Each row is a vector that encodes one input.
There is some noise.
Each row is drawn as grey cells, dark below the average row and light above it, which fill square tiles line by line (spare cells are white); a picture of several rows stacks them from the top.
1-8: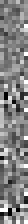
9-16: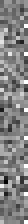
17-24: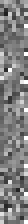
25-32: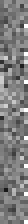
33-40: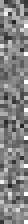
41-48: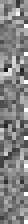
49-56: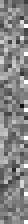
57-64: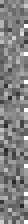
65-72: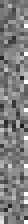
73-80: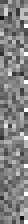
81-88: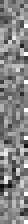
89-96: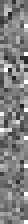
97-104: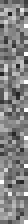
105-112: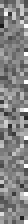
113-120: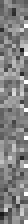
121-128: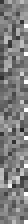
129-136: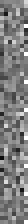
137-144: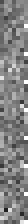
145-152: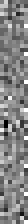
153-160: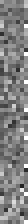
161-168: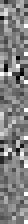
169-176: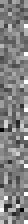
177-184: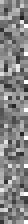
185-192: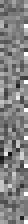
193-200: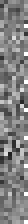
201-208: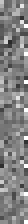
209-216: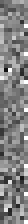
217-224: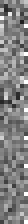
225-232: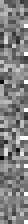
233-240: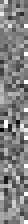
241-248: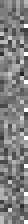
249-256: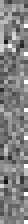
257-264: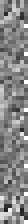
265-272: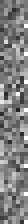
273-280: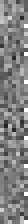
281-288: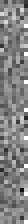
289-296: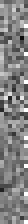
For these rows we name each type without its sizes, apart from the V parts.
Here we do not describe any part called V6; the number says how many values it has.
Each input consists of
either a fixed value, or a node of a tree, or a true/false value and a value of V6.
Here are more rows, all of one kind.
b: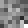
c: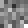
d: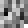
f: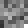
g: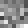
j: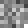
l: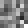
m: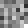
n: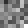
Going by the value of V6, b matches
c and g.
